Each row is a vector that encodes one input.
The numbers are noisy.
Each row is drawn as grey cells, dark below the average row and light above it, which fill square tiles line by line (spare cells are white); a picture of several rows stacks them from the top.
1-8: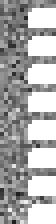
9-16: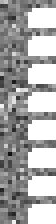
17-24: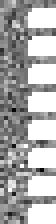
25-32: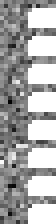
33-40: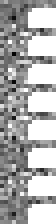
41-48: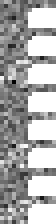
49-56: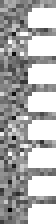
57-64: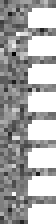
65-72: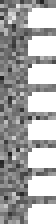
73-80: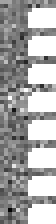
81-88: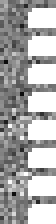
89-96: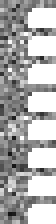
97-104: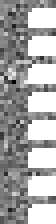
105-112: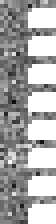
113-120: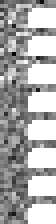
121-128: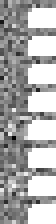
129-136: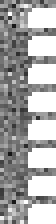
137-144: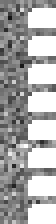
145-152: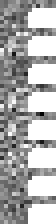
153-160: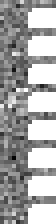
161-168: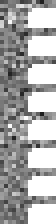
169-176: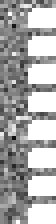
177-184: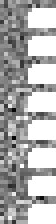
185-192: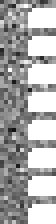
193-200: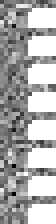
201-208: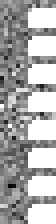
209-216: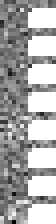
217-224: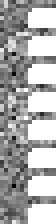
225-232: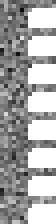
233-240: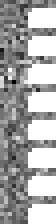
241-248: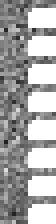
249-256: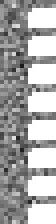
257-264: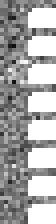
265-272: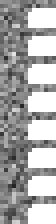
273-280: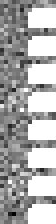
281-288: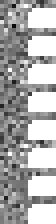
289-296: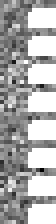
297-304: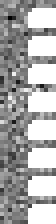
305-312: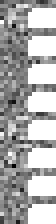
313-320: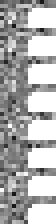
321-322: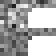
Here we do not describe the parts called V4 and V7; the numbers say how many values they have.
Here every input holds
either a point on a 9-point line and a value of V7, or a true/false value and a value of V4.
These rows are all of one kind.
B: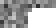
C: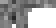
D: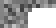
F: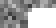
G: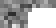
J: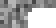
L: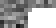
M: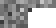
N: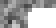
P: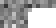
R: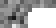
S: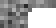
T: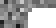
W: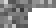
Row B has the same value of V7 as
J, L, P and T.
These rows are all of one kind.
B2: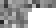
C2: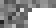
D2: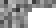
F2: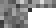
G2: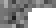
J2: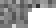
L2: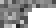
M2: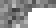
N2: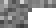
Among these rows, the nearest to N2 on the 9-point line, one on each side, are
F2 and G2.
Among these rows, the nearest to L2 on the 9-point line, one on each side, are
G2 and J2.
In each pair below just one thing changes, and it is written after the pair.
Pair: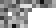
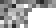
the value of V4
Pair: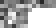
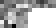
the value of V4
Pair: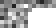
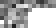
the true/false value
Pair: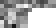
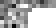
the true/false value
